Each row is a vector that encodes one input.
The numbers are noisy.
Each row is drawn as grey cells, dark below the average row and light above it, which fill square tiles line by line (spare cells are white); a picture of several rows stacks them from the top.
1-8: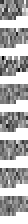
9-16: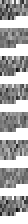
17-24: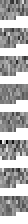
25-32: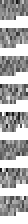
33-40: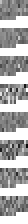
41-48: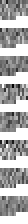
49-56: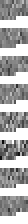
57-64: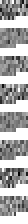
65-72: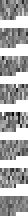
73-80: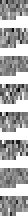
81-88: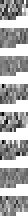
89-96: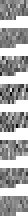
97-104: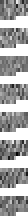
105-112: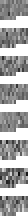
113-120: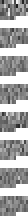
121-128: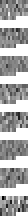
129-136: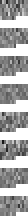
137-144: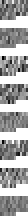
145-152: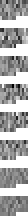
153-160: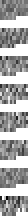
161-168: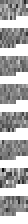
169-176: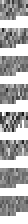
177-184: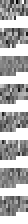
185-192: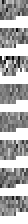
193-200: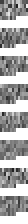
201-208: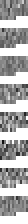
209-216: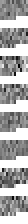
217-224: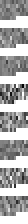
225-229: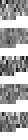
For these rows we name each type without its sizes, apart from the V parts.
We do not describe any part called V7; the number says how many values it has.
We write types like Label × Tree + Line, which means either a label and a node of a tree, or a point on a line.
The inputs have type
List((Circle + V7) × Label).
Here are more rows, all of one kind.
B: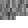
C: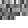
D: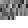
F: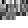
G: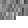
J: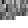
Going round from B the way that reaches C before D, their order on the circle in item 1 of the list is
B, C, G, F, D, J.
